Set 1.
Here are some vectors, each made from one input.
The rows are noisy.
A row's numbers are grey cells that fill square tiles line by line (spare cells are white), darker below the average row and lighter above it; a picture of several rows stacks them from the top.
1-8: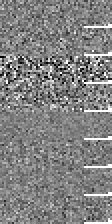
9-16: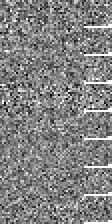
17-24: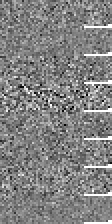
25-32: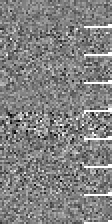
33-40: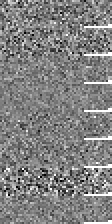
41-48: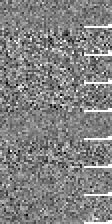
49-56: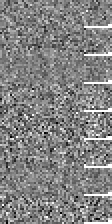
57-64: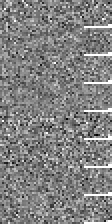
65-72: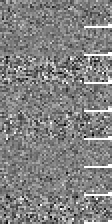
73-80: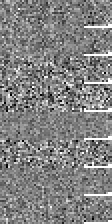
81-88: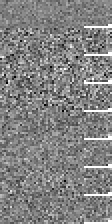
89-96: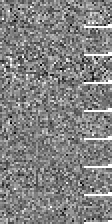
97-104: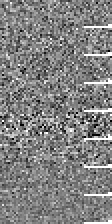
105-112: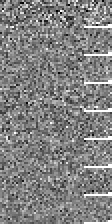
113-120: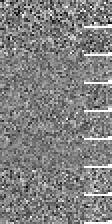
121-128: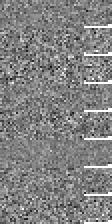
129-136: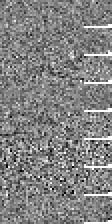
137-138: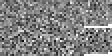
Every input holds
either a point on a 9-point circle, or a point on an 11-point line, or a point on a 13-point line.
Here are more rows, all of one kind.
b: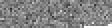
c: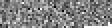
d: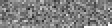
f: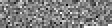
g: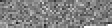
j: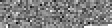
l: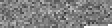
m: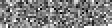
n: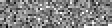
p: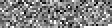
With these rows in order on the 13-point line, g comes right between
j and p.
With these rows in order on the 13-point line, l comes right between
b and j.
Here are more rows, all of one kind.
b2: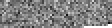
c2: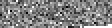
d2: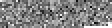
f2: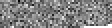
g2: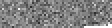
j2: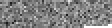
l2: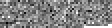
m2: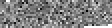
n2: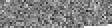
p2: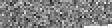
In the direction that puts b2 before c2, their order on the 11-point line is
m2, l2, b2, g2, n2, d2, f2, c2, p2, j2.
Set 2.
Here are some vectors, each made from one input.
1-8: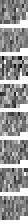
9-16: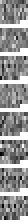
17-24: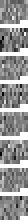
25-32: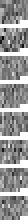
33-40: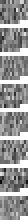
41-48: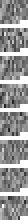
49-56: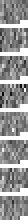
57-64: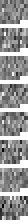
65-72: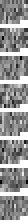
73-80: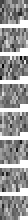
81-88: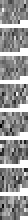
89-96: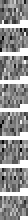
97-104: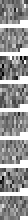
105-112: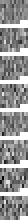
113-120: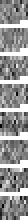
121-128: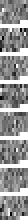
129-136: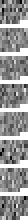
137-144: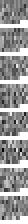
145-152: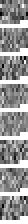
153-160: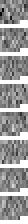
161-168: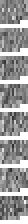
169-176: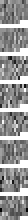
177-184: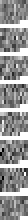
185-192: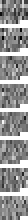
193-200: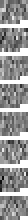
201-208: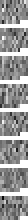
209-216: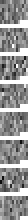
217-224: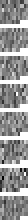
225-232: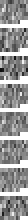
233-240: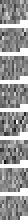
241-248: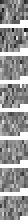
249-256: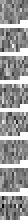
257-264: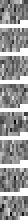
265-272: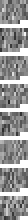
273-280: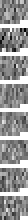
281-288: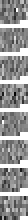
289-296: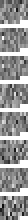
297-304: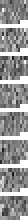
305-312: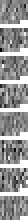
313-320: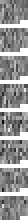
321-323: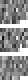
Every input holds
either a fixed value, or two labels (each one of 9), or three true/false values.
